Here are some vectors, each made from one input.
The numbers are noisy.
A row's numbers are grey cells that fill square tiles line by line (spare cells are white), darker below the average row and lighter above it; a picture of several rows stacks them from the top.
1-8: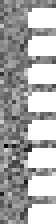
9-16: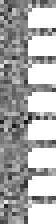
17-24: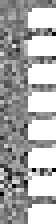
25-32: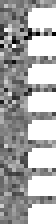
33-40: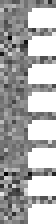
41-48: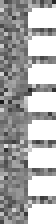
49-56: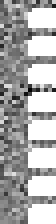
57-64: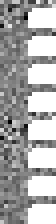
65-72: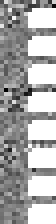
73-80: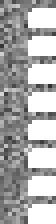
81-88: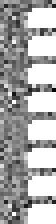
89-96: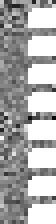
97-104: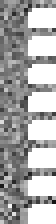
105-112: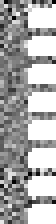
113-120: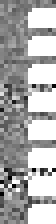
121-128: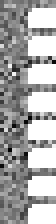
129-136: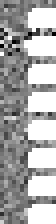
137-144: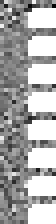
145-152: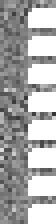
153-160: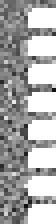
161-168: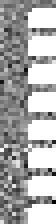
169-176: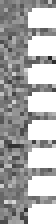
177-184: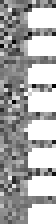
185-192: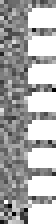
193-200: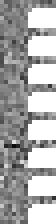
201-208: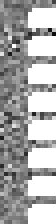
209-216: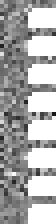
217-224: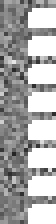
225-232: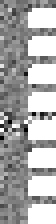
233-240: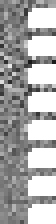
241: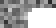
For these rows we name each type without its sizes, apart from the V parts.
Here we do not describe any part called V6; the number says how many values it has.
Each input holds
a point on a line, together with a list of items, each a true/false value and a value of V6.
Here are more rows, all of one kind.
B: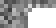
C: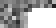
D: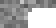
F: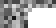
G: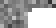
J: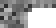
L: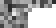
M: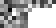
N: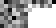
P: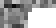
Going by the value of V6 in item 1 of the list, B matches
M and N.
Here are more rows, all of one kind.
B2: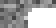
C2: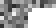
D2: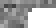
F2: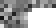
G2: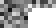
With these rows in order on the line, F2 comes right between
B2 and C2.
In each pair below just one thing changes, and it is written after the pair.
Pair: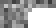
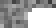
the value of V6 in item 1 of the list
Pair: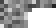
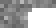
the place on the line
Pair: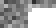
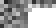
the place on the line
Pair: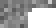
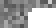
the value of V6 in item 1 of the list
